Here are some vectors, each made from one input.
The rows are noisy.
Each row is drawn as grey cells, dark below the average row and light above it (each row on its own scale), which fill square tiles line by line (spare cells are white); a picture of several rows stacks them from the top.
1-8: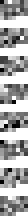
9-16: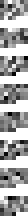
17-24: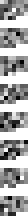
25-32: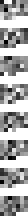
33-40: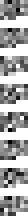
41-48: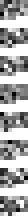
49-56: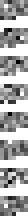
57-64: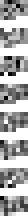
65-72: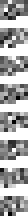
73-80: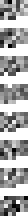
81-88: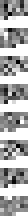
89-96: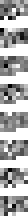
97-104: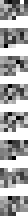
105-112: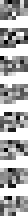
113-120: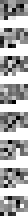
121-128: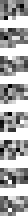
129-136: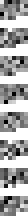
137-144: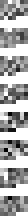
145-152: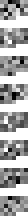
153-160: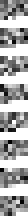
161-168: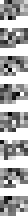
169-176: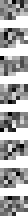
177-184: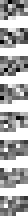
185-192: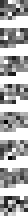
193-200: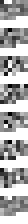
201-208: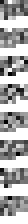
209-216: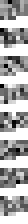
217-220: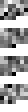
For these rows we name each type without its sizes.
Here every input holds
a list of points on a circle.
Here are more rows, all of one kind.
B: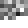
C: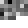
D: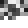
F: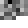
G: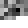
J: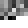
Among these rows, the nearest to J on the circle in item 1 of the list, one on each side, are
B and C.
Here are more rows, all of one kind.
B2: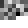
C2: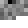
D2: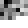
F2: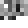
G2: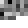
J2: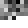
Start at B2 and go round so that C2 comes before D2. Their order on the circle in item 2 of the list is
B2, J2, C2, G2, D2, F2.
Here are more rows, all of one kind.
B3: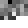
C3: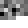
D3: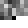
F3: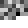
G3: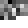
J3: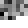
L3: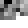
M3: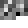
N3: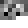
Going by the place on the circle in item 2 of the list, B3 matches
F3 and G3.
